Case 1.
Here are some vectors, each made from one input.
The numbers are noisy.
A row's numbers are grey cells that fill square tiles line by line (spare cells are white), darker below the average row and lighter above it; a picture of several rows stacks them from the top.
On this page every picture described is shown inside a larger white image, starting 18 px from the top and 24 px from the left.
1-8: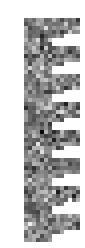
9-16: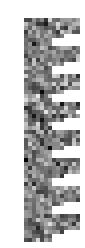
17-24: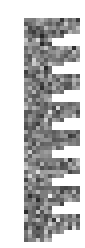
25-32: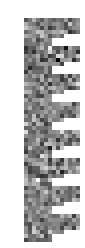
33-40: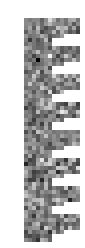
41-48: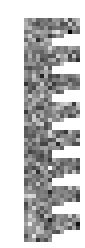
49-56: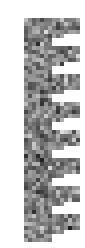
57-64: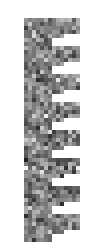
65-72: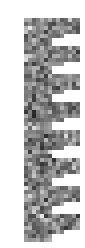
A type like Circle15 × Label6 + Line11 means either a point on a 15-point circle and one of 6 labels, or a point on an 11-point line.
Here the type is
Label10.
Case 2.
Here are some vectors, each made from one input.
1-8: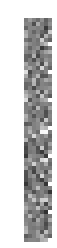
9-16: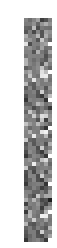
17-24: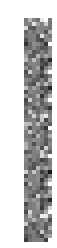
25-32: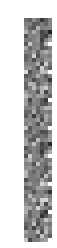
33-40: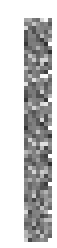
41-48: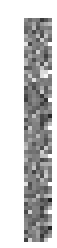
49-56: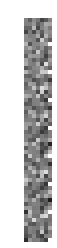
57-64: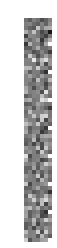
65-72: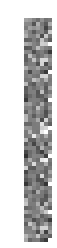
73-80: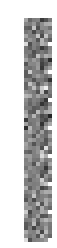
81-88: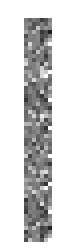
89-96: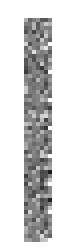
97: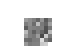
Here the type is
Label5.
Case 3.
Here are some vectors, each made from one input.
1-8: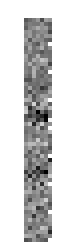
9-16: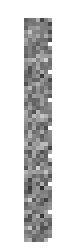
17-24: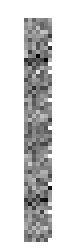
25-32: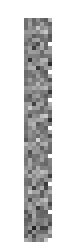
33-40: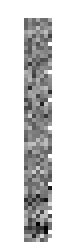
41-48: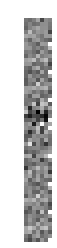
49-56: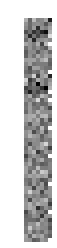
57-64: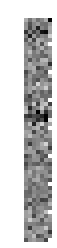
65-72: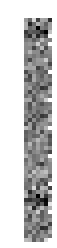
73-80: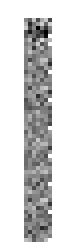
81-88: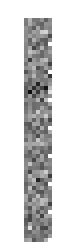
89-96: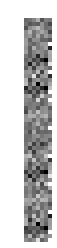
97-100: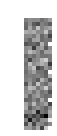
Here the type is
Line9.
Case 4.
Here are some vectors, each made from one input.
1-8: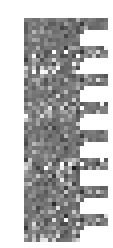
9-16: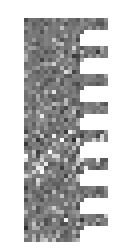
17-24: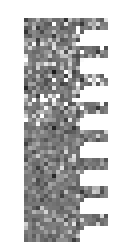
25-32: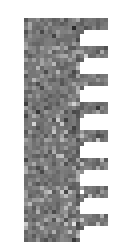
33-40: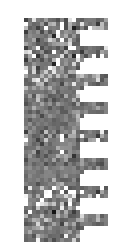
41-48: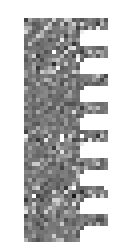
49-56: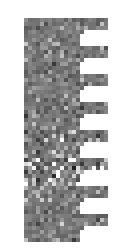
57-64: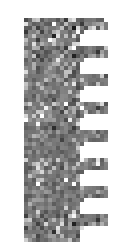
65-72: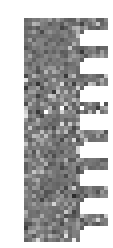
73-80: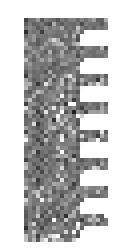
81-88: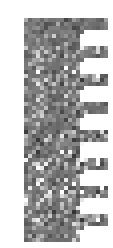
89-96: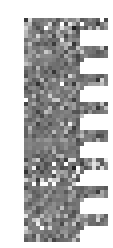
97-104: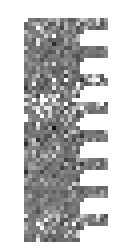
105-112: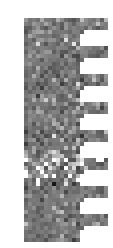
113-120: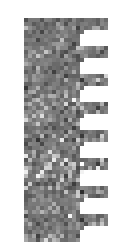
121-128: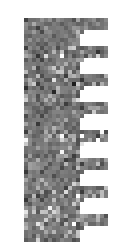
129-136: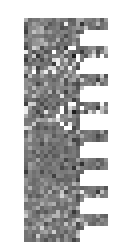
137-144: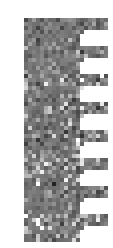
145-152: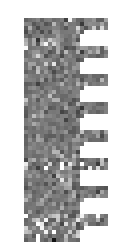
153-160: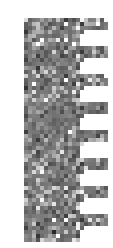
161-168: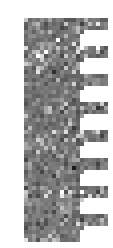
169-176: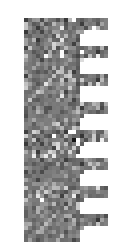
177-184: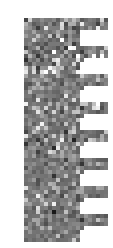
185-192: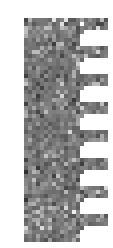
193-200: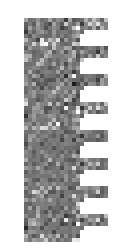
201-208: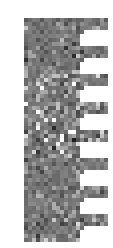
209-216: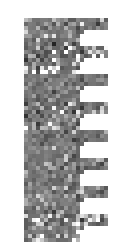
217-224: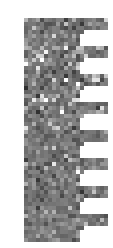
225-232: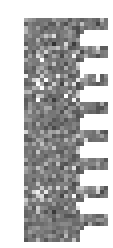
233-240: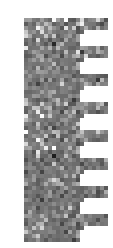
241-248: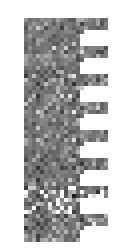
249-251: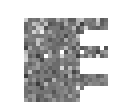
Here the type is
Label11.
